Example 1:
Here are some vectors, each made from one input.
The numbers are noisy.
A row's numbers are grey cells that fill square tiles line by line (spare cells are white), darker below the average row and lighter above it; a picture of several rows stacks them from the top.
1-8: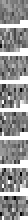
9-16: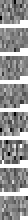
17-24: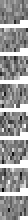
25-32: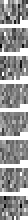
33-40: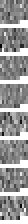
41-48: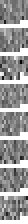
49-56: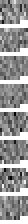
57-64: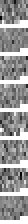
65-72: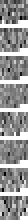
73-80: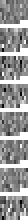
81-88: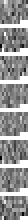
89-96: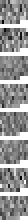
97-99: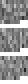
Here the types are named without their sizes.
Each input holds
a point on a line, together with either a point on a line, or four true/false values.
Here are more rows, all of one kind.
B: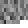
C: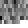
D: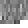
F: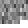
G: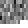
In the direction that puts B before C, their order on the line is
D, F, B, G, C.
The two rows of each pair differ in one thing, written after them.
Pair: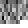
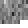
one of the four true/false values
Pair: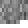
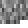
one of the four true/false values
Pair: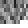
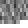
one of the four true/false values
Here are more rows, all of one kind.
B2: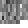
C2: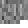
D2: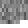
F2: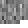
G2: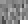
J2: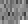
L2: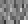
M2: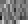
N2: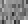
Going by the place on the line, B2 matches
J2 and N2.
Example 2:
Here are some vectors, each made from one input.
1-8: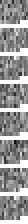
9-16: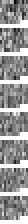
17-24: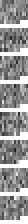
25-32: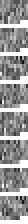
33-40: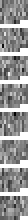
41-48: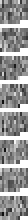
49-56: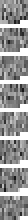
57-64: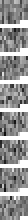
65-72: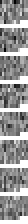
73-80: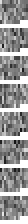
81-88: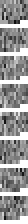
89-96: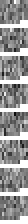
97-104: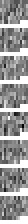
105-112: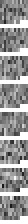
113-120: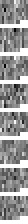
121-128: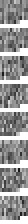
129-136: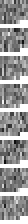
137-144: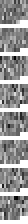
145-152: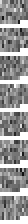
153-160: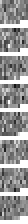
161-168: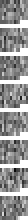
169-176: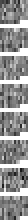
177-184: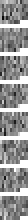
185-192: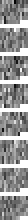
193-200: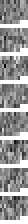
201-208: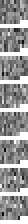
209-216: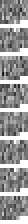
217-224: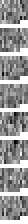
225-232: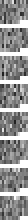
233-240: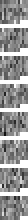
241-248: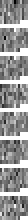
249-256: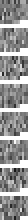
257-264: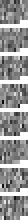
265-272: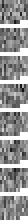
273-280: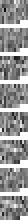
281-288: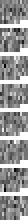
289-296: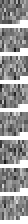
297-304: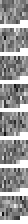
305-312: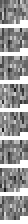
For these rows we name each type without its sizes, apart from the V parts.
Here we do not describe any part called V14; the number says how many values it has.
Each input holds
a true/false value, together with either a point on a circle, or a value of V14.
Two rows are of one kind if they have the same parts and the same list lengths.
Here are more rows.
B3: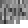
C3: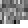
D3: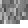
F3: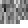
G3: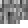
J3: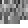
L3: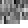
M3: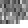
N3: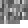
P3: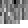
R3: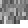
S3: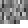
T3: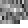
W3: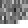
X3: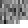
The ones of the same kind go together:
B3, C3, D3, F3, G3, M3, N3, R3, S3, W3, X3
J3, L3, P3, T3

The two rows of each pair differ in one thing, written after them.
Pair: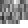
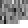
the true/false value
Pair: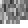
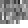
the true/false value
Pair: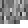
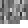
the place on the circle
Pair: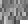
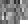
the true/false value
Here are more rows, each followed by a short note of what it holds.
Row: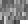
a point on a circle and a true/false value
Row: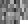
a point on a circle and a true/false value
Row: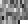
a true/false value and a value of V14
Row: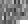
a point on a circle and a true/false value
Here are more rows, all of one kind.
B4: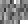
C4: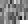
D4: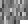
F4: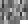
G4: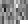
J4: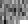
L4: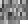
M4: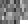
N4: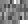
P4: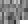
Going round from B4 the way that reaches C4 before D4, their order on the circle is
B4, J4, N4, C4, P4, L4, F4, D4, M4, G4.
